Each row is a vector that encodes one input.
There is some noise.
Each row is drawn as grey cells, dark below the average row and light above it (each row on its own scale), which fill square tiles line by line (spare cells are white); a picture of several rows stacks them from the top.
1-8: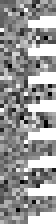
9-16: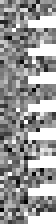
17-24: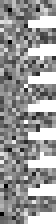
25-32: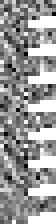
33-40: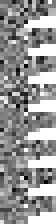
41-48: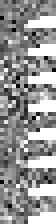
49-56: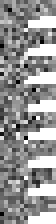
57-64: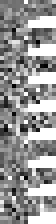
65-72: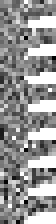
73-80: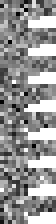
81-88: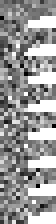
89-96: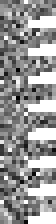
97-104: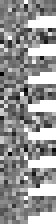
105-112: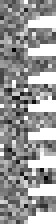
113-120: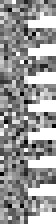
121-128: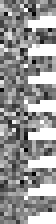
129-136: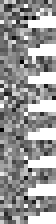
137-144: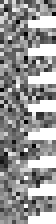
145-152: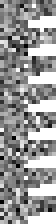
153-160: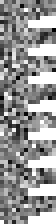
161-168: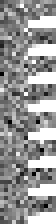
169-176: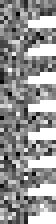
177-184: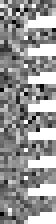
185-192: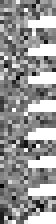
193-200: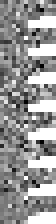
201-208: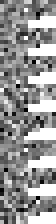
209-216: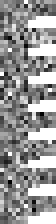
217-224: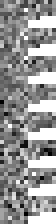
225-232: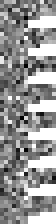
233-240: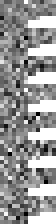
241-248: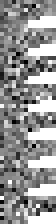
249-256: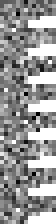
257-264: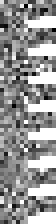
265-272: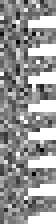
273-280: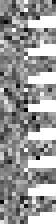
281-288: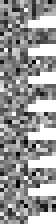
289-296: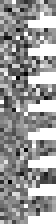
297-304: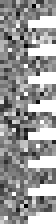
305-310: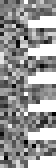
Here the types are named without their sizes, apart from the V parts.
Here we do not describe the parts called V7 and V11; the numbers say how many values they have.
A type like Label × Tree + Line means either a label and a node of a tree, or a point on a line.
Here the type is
(Bool × Bool × Bool + V11) × (Line + V7) + Label.
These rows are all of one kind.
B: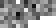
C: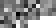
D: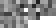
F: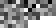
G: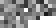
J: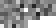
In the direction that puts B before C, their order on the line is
J, D, G, F, B, C.
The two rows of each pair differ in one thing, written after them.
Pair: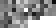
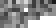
the value of V11
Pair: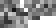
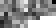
the value of V7
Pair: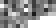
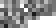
the value of V11
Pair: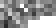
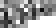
the value of V11
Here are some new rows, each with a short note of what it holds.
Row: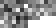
a label
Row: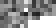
a value of V7 and a value of V11
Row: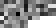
a point on a line and three true/false values
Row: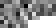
a point on a line and three true/false values
